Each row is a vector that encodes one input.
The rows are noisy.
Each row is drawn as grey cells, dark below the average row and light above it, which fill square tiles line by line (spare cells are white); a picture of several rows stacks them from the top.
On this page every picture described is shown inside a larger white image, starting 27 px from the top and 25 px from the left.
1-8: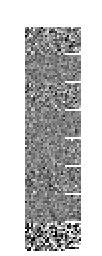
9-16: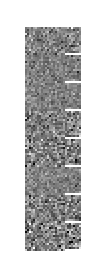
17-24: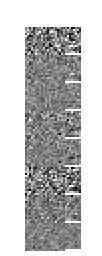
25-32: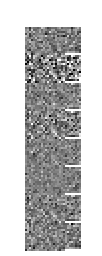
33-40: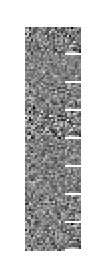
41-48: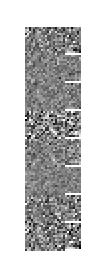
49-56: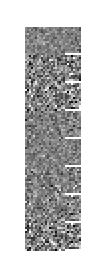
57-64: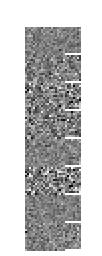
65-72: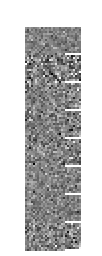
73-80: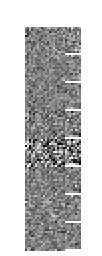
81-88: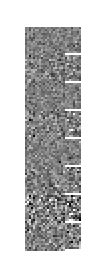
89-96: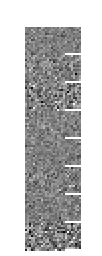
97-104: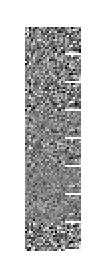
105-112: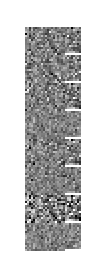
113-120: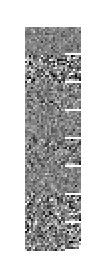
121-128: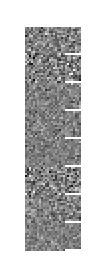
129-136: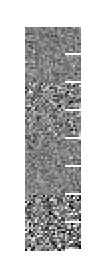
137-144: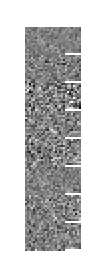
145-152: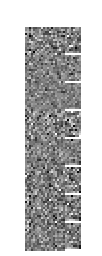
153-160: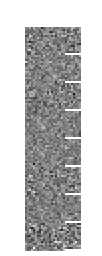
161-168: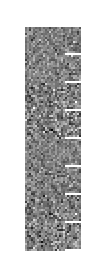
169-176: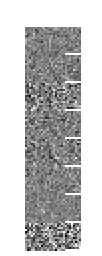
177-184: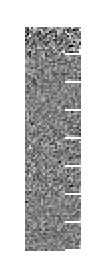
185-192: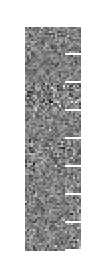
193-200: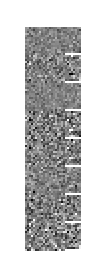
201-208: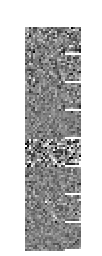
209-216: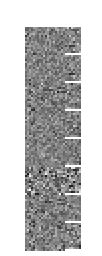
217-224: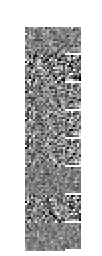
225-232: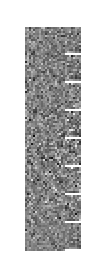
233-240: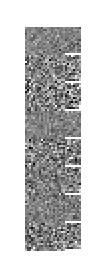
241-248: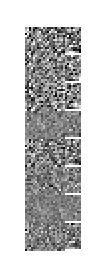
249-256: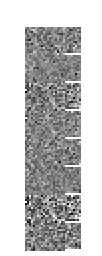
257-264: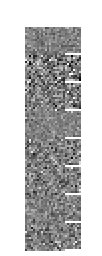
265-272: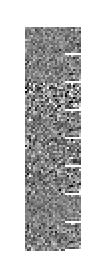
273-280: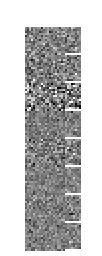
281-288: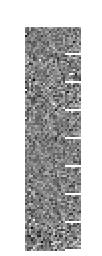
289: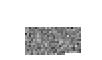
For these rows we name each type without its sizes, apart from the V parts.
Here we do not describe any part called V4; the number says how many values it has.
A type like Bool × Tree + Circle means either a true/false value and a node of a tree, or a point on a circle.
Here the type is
Circle × List(Bool × V4).
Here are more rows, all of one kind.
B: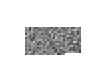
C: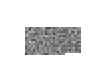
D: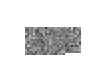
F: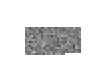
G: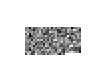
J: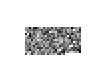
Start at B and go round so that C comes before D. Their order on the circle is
B, C, D, G, J, F.
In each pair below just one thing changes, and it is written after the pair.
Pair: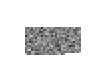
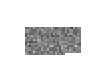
the true/false value in item 1 of the list
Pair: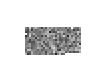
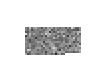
the value of V4 in item 1 of the list
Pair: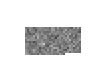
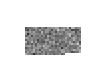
the place on the circle
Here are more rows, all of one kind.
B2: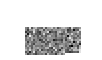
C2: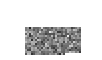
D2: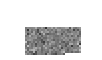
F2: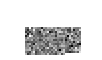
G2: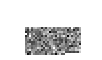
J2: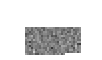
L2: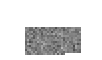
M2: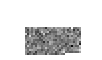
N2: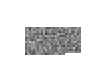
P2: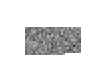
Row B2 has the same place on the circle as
N2 and P2.
